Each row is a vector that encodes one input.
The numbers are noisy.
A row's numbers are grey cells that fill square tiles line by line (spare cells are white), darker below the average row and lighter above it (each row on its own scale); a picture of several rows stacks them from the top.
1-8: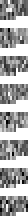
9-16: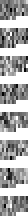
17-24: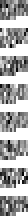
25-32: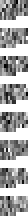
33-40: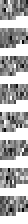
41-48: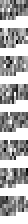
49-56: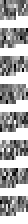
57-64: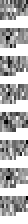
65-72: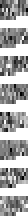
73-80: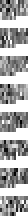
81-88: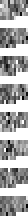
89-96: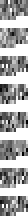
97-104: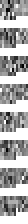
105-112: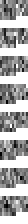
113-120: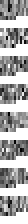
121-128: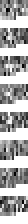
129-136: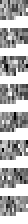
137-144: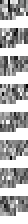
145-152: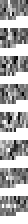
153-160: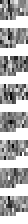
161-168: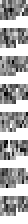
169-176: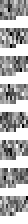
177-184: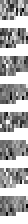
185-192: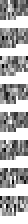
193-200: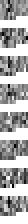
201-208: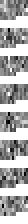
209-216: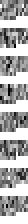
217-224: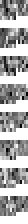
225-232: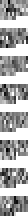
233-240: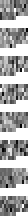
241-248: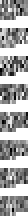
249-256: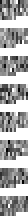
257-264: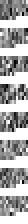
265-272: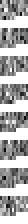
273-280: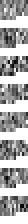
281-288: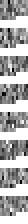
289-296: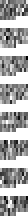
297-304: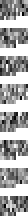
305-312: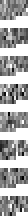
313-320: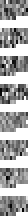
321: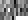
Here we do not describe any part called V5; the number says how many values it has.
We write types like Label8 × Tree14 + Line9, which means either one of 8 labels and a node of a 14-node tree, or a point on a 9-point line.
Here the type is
Bool × Bool × Bool × (Label7 × Label7 × Label7 + Line6) × V5.
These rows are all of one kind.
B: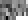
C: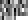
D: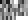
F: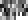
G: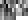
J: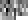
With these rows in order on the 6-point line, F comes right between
C and J.
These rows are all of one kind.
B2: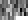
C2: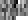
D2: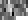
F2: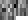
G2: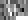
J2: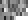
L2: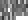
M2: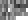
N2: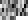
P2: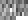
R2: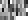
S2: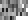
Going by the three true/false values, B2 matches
D2 and G2.
